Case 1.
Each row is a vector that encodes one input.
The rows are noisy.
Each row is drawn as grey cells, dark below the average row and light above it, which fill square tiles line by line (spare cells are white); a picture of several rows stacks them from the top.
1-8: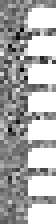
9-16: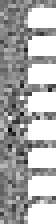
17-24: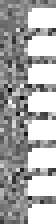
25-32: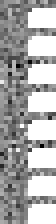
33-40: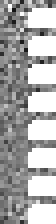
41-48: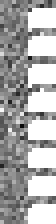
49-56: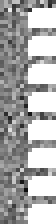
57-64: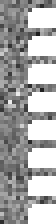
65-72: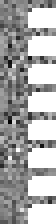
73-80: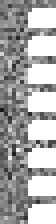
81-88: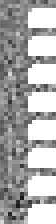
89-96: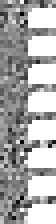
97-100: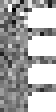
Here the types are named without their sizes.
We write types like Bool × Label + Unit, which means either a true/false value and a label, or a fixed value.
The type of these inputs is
Bool × Bool × Bool × Bool.
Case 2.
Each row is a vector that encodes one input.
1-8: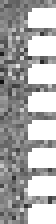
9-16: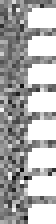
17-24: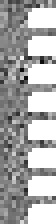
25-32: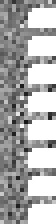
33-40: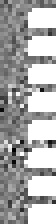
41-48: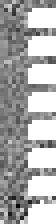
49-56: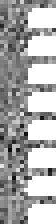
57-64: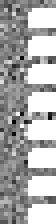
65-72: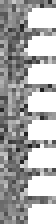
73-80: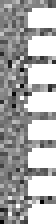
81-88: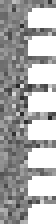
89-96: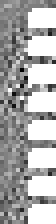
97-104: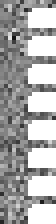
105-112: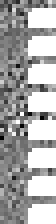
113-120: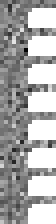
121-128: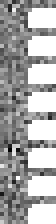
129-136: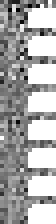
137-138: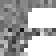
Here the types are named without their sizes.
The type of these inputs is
Bool × Bool × Bool × Bool × Bool.
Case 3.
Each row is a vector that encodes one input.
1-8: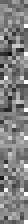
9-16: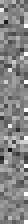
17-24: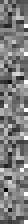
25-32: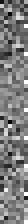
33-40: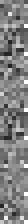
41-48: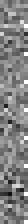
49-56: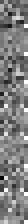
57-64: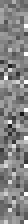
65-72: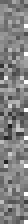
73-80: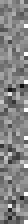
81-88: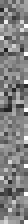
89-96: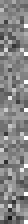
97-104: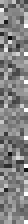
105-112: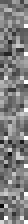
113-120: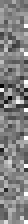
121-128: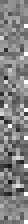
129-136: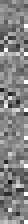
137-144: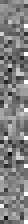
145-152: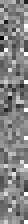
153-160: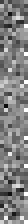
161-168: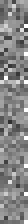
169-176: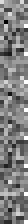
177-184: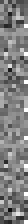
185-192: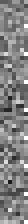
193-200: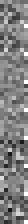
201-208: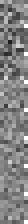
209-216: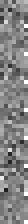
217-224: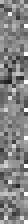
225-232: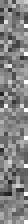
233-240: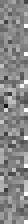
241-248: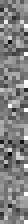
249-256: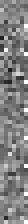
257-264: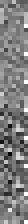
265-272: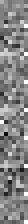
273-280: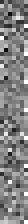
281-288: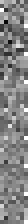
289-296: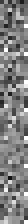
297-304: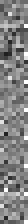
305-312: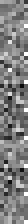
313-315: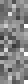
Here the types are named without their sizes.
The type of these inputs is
Line.
